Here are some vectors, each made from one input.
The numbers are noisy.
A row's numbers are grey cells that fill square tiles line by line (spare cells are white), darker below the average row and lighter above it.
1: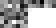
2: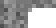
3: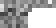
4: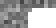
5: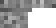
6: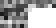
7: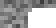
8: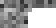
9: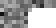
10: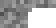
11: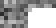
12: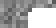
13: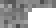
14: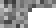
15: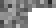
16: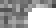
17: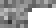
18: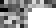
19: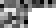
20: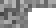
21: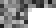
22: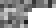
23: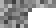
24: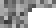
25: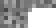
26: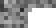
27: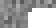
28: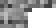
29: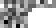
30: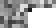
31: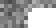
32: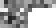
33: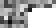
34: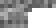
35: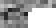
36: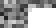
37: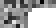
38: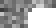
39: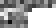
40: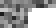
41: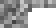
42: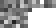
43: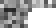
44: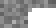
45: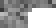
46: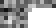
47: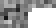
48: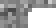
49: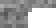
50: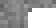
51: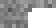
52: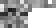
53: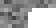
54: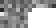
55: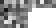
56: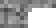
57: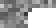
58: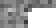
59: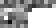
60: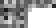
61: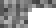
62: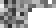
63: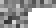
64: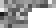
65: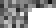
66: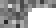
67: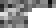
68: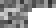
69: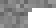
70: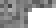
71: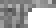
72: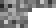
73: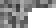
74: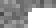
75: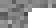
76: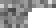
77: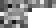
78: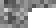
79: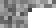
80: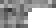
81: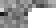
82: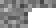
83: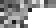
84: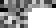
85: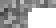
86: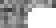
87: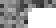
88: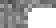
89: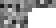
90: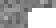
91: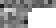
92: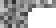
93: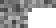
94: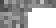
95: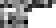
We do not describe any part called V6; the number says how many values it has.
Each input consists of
either a node of a 9-node tree and three true/false values, or a value of V6.
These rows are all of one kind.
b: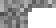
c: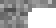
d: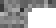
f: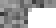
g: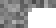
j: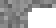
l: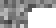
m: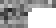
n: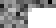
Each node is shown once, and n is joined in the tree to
j.
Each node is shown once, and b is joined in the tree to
f and l.
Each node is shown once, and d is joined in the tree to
g.
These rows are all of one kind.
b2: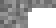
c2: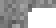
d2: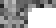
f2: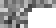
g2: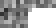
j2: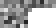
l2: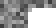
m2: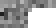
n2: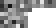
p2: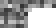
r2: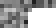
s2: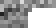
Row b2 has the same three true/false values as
c2, g2, m2 and p2.
